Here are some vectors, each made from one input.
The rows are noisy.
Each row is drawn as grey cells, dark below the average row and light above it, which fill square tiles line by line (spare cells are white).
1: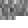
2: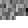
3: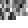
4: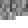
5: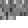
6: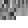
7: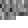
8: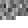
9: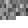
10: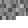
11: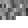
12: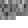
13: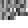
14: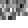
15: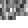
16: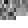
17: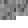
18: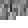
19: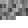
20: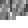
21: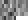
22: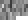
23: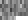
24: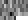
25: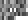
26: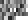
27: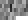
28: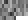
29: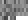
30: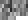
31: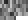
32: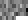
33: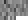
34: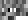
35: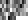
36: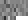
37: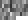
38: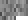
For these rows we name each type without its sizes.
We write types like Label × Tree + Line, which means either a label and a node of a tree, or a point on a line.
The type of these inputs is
Bool × Line.
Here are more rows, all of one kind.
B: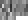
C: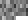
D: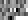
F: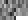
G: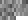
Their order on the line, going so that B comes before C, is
F, G, B, D, C.
